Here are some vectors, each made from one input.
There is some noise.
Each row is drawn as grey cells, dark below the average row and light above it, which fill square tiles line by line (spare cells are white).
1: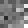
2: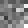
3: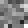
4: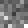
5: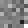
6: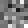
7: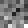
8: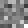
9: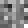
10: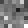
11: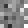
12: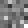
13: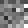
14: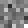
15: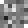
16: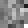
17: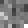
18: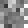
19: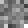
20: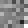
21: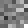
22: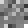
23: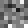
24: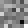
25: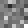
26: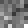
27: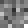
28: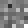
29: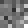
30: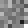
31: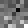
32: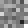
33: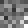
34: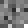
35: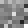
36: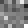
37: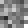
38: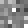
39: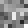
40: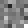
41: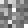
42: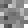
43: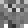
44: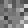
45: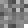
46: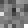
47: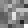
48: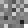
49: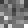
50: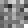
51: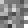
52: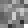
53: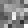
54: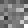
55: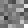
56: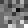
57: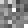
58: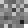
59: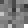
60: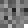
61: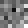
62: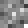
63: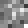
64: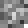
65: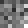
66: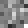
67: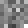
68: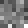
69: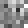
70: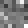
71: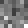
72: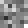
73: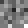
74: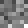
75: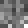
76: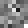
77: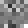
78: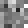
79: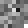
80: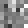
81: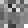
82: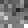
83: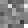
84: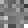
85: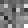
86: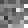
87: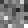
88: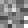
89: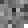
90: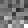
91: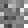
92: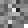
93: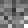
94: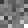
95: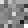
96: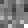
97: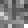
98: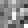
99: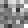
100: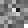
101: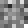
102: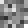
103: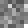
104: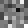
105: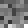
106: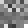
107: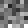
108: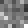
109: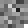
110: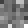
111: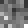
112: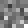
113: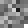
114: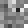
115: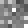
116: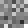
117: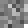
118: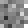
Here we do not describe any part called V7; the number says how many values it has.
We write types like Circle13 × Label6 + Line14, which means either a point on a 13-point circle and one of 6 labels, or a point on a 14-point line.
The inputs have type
Line6 × (Line6 + V7).
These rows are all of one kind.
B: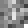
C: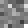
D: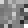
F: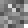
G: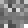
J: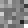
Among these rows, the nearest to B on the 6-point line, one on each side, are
D and J.
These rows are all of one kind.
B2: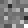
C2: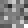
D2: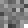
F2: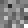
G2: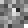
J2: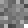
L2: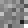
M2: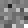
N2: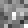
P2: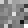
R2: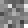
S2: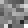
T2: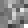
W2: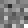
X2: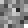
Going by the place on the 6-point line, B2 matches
D2, F2, L2 and W2.
